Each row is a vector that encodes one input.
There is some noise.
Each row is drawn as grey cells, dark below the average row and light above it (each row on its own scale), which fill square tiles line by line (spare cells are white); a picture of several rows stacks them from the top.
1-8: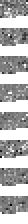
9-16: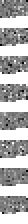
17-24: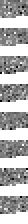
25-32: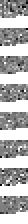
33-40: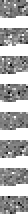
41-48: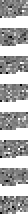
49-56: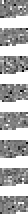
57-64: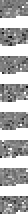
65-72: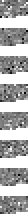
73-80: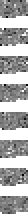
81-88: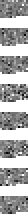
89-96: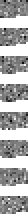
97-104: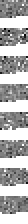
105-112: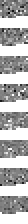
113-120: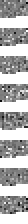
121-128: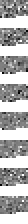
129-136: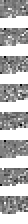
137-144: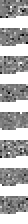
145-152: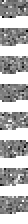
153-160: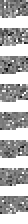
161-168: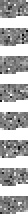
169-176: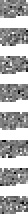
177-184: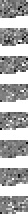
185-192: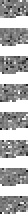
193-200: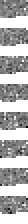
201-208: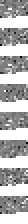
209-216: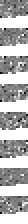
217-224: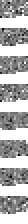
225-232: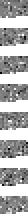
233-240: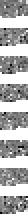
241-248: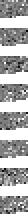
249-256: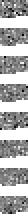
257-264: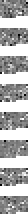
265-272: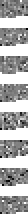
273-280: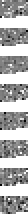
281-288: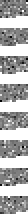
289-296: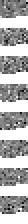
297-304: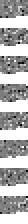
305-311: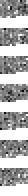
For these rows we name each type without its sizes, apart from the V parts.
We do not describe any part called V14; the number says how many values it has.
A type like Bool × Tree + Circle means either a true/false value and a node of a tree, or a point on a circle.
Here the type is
Bool × Circle × V14 + Unit.
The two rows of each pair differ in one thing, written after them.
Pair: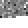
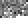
the place on the circle
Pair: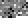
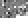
the true/false value
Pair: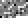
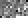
the place on the circle
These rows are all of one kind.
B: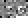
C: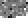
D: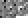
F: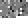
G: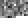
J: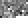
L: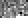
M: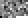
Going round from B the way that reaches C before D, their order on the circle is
B, F, C, G, M, J, L, D.
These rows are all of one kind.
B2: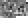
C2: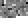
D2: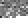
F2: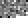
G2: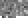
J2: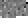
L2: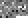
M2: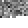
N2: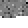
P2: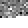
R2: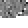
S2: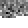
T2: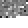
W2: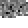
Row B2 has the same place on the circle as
C2, D2 and J2.
